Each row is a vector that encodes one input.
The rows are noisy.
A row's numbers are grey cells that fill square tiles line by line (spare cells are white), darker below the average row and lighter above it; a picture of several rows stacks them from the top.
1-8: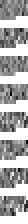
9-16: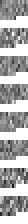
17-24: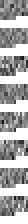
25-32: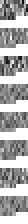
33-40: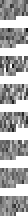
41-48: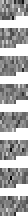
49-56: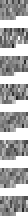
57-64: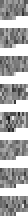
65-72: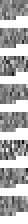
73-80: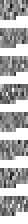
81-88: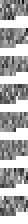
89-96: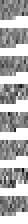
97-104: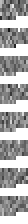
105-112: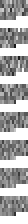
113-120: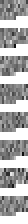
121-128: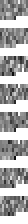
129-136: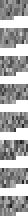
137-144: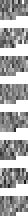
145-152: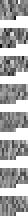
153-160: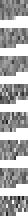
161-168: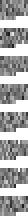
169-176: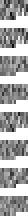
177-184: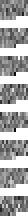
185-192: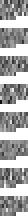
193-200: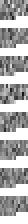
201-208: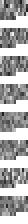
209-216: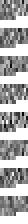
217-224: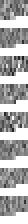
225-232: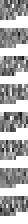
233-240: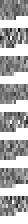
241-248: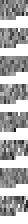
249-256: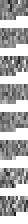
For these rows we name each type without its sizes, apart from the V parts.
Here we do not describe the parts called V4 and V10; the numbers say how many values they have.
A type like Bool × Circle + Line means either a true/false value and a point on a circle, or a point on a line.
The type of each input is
Bool × (Line + V10) × V4 + Tree.
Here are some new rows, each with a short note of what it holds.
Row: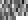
a node of a tree
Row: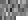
a point on a line, a true/false value and a value of V4
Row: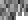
a node of a tree
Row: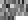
a node of a tree
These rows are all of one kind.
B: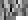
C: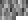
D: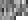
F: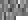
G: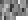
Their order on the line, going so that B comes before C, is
D, B, F, G, C.
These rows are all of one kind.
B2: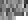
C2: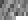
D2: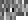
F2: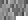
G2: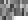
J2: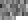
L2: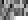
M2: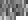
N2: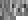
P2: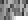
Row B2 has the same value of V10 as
C2, F2, L2 and P2.
